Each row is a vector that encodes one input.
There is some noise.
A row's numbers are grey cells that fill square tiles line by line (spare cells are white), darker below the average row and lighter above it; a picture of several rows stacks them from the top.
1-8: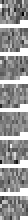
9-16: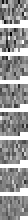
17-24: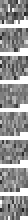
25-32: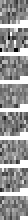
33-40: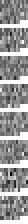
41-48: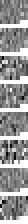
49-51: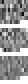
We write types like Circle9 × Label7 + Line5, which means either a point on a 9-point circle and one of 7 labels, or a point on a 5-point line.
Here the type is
(Line4 × Line4 + Unit) × Tree7.
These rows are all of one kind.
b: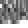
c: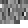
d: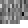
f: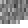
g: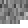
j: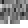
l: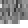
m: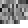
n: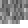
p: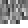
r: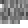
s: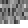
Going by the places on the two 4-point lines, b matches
j, l and s.
